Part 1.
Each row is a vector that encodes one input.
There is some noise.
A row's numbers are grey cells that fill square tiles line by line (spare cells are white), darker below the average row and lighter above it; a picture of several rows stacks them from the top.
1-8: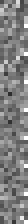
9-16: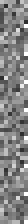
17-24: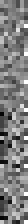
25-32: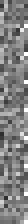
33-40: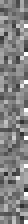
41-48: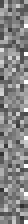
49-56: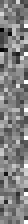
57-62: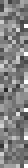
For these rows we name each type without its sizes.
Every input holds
a list of items, each a point on each of two lines.
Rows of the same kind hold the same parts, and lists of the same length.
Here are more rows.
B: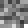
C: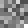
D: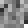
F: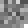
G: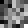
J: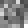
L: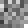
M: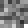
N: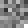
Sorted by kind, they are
B, J, M
C, D, F, L, N
G

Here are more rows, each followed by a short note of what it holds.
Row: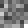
a list of one item
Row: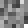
a list of two items
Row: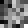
the empty list
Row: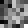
the empty list
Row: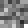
a list of one item
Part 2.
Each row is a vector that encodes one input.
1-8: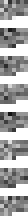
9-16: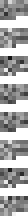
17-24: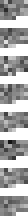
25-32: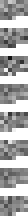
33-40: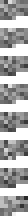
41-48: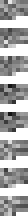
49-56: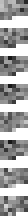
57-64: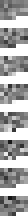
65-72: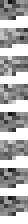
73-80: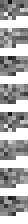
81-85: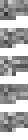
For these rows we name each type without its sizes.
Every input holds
a true/false value, together with either a fixed value, or a node of a tree.
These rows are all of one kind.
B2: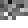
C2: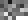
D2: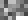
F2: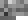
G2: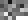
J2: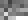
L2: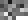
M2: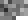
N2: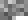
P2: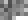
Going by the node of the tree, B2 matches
C2, D2, G2 and L2.
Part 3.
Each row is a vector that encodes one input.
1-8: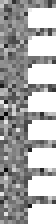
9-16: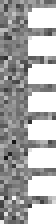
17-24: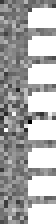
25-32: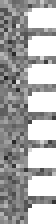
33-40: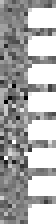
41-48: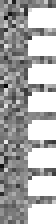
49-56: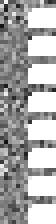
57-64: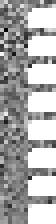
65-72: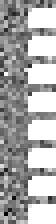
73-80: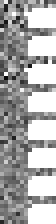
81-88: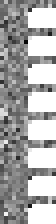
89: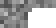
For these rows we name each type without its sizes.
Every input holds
a point on a line, together with either a fixed value, or three true/false values.
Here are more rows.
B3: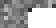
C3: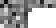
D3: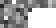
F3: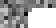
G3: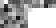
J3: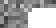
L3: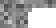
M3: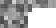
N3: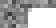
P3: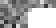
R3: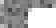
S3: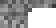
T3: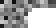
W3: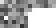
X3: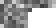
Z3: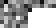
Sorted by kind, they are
B3, C3, D3, F3, G3, J3, P3, R3, S3, T3, X3
L3, M3, N3, W3, Z3

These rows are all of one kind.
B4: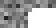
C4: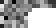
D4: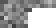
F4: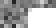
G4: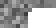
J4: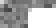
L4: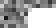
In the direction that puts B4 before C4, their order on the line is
L4, J4, B4, G4, C4, D4, F4.
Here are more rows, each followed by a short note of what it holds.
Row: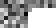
a point on a line and three true/false values
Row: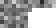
a point on a line
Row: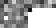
a point on a line
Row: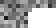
a point on a line
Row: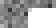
a point on a line and three true/false values
